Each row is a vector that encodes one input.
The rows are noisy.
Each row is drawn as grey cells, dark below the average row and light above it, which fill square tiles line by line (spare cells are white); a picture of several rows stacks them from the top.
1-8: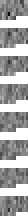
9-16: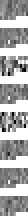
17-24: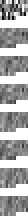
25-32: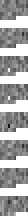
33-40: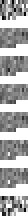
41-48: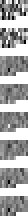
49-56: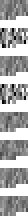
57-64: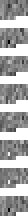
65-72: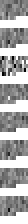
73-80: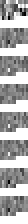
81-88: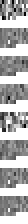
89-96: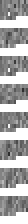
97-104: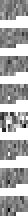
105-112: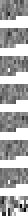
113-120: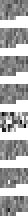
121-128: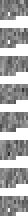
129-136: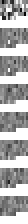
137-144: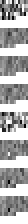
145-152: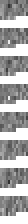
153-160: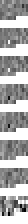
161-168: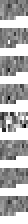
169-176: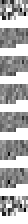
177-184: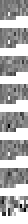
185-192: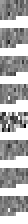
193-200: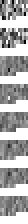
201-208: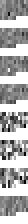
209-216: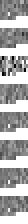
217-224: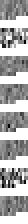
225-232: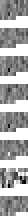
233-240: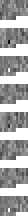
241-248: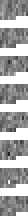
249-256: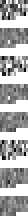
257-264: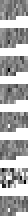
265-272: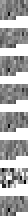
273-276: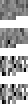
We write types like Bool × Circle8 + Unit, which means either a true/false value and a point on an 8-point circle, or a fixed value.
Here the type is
Bool × Bool × Bool × Bool + Line7.
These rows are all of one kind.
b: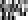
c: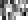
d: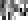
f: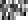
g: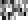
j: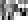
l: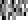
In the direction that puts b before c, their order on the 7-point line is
b, f, j, d, c, g, l.
